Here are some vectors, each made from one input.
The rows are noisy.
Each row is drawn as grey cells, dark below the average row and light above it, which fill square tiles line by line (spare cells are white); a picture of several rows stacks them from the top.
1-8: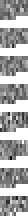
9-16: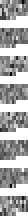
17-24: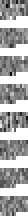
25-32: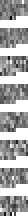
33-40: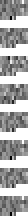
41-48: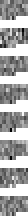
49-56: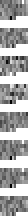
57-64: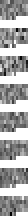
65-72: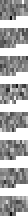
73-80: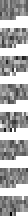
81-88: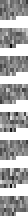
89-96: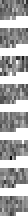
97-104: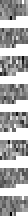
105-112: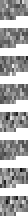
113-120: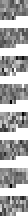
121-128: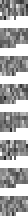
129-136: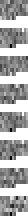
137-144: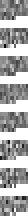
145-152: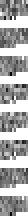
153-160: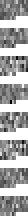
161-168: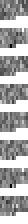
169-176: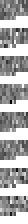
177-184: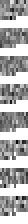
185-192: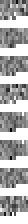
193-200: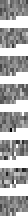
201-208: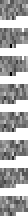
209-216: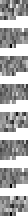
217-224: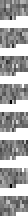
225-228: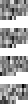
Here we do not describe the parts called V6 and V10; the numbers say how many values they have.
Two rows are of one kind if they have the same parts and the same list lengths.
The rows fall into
2 kinds.
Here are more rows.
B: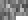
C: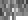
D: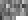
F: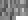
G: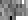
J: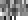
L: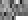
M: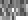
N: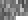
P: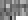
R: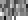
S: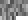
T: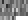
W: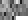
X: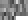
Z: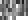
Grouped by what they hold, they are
B, C, D, F, G, L, M, N, P, S, T, W, X
J, R, Z

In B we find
a point on a 5-point line, a true/false value and a value of V10.
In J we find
a value of V6 and a value of V10.
